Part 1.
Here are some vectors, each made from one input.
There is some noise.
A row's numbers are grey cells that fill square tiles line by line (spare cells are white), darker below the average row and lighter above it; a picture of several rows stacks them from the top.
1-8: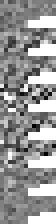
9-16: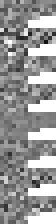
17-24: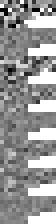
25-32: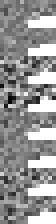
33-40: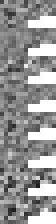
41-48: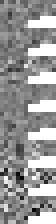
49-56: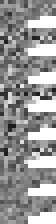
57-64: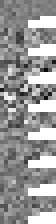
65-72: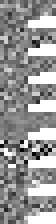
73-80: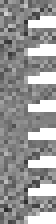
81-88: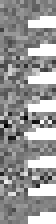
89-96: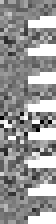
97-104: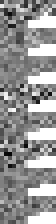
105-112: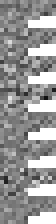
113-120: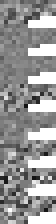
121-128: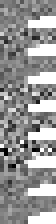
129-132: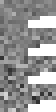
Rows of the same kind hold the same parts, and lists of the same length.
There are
2 kinds of row.
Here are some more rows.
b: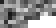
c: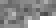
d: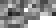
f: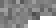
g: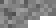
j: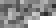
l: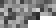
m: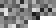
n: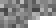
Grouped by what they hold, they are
b, c, f, g, j, l, m, n
d

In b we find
three true/false values.
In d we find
a fixed value.
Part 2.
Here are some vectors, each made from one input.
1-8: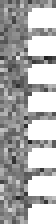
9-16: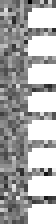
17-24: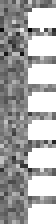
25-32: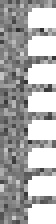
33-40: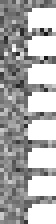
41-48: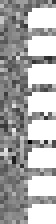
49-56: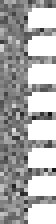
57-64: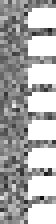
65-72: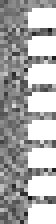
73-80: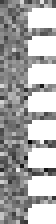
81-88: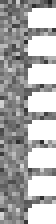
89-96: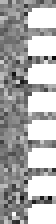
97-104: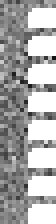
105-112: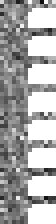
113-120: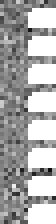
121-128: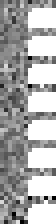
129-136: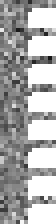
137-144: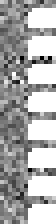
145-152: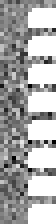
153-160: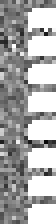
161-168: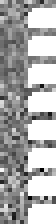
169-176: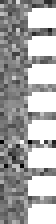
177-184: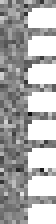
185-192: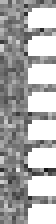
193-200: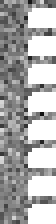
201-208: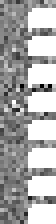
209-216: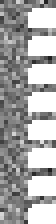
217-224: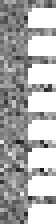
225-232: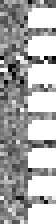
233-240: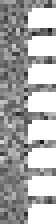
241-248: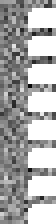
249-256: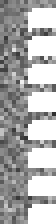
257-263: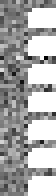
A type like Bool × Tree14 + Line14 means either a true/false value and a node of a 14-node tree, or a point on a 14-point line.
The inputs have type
Tree9.
